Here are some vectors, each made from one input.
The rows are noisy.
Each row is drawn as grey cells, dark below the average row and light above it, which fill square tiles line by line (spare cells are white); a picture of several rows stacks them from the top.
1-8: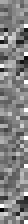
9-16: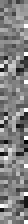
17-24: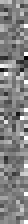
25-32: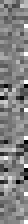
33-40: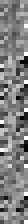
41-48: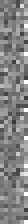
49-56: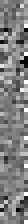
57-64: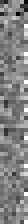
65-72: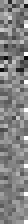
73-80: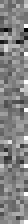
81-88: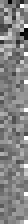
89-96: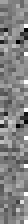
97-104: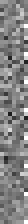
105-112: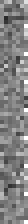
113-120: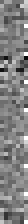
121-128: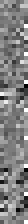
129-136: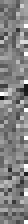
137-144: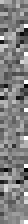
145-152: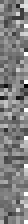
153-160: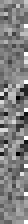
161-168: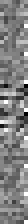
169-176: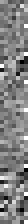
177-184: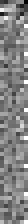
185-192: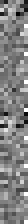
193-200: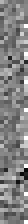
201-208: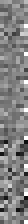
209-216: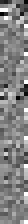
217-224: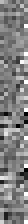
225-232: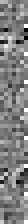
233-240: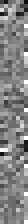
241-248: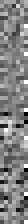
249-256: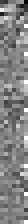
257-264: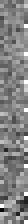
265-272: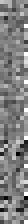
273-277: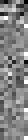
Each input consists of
either a point on a 5-point line, or a list of up to two items, each a point on a 6-point line and a true/false value.
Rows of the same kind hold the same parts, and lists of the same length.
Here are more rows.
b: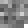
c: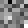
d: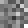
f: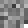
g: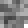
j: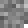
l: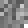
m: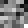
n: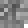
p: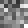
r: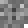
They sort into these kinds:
b, d, g, l, n, p, r
c
f, j
m

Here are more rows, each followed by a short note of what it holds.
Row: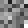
the empty list
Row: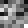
a point on a 5-point line
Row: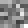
a list of one item
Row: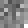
a list of two items
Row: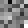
the empty list
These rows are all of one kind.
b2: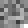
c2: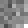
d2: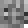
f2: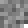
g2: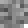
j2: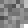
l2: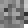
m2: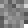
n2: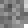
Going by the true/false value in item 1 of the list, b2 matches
c2, f2 and g2.
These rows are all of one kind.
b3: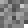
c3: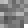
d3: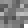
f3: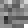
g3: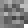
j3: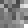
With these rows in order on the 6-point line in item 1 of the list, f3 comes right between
d3 and j3.
